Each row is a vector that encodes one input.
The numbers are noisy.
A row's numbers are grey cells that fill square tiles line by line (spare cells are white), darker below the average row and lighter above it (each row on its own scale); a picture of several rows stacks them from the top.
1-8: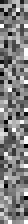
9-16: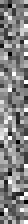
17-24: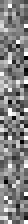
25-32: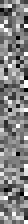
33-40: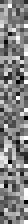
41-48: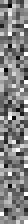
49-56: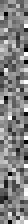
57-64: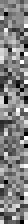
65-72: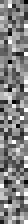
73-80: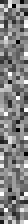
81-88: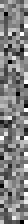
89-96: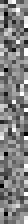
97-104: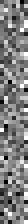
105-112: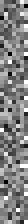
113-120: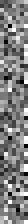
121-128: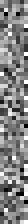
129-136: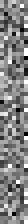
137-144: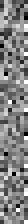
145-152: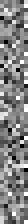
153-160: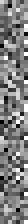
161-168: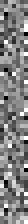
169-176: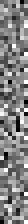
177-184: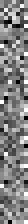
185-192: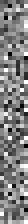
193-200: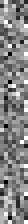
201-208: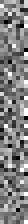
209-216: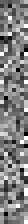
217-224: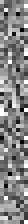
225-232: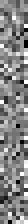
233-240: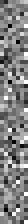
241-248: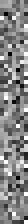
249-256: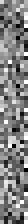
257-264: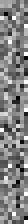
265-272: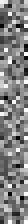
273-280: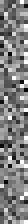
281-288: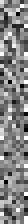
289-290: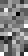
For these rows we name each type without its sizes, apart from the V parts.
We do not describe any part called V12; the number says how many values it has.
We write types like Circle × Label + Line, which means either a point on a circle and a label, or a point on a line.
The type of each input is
Bool × List(V12) + Line.
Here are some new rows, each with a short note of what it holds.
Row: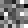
a point on a line
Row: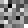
a true/false value, together with a list of two items
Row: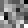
a true/false value, together with a list of two items
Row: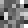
a point on a line
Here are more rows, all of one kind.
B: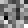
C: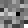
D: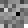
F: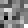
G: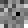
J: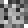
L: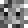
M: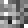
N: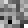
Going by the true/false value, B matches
J, M and N.
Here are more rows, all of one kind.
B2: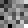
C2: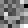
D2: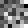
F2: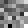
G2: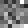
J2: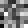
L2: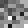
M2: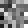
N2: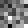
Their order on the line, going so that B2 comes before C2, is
L2, F2, M2, B2, N2, D2, C2, G2, J2.
